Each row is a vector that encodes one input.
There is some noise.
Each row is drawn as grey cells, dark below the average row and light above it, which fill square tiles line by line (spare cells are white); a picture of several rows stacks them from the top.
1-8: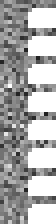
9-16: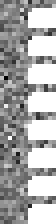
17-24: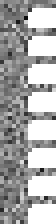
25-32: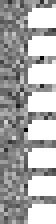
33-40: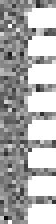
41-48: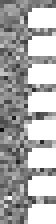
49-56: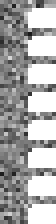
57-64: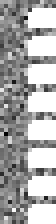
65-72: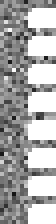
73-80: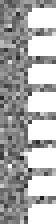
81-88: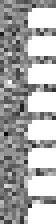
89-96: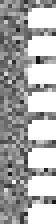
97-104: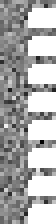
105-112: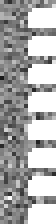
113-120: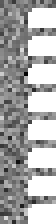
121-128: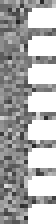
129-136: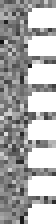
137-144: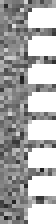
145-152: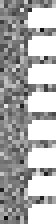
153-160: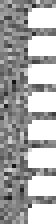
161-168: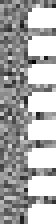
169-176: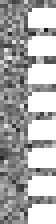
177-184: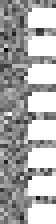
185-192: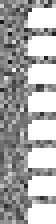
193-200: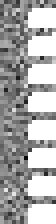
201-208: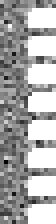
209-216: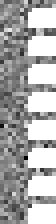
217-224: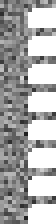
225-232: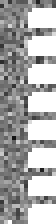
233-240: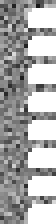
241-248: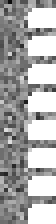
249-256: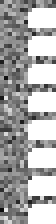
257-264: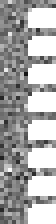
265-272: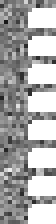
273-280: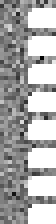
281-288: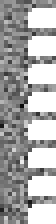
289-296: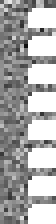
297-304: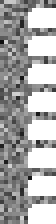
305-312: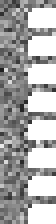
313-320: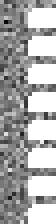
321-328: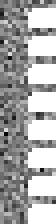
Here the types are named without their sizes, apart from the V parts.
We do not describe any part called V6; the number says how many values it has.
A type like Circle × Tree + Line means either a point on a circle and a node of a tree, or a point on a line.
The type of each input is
(Bool × Bool × Bool × Bool + Circle) × List(V6).
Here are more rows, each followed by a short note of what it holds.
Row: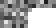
a point on a circle, together with the empty list
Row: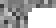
four true/false values, together with a list of one item
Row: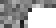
four true/false values, together with a list of two items
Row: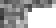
a point on a circle, together with a list of two items
